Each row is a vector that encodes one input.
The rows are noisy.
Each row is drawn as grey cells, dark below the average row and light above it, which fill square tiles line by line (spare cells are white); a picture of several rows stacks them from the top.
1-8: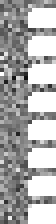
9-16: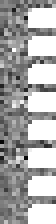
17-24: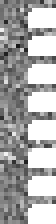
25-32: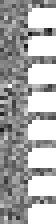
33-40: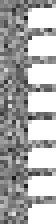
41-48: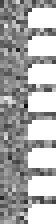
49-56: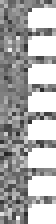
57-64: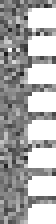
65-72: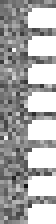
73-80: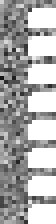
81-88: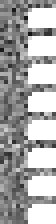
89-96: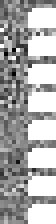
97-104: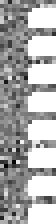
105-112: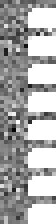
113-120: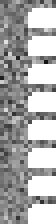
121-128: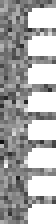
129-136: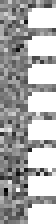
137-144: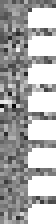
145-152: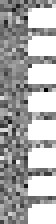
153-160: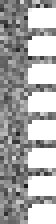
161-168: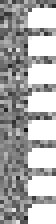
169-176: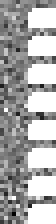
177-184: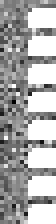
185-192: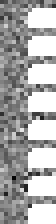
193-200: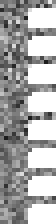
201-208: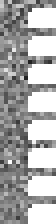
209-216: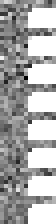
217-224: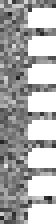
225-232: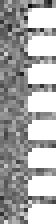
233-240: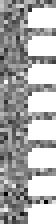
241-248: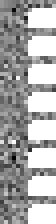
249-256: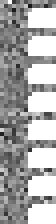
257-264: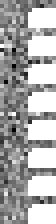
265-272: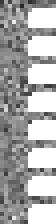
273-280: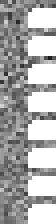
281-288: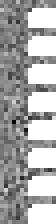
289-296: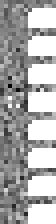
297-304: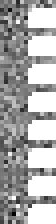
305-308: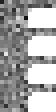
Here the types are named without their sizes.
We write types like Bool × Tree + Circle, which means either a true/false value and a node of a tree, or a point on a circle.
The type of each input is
Bool × Label + List(Circle).
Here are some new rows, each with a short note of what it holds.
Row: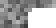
a list of three items
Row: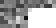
a label and a true/false value
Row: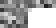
a label and a true/false value
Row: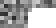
a label and a true/false value
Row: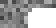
a list of two items
